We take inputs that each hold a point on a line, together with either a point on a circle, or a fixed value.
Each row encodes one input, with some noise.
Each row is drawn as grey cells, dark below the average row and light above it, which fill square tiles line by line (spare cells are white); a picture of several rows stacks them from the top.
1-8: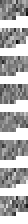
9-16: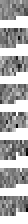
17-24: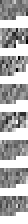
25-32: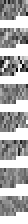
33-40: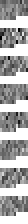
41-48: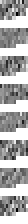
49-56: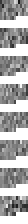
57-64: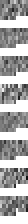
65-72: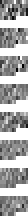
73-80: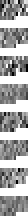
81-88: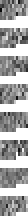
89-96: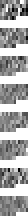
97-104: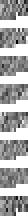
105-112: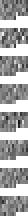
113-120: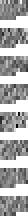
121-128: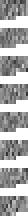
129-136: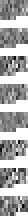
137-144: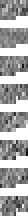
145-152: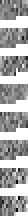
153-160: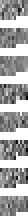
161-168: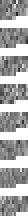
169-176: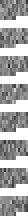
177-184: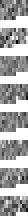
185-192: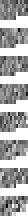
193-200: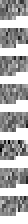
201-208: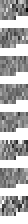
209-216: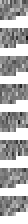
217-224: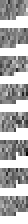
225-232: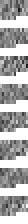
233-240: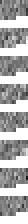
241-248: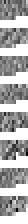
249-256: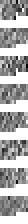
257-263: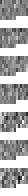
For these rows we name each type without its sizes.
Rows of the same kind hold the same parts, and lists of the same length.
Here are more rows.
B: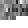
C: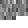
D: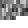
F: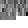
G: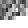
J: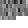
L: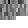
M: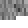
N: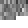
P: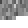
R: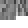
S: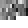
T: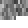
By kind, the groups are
B, C, D, F, G, J, L, M, N, R, S
P, T

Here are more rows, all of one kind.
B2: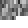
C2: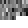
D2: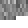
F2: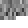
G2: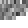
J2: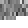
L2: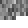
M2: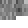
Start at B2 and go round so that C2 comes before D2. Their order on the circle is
B2, J2, G2, F2, C2, L2, D2, M2.
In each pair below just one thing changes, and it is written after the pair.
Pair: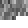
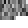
the place on the circle
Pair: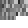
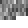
the place on the line
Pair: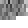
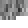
the place on the circle
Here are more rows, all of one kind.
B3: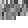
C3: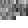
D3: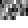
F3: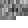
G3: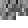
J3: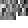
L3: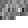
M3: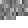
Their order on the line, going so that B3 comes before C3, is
L3, B3, D3, J3, M3, C3, G3, F3.
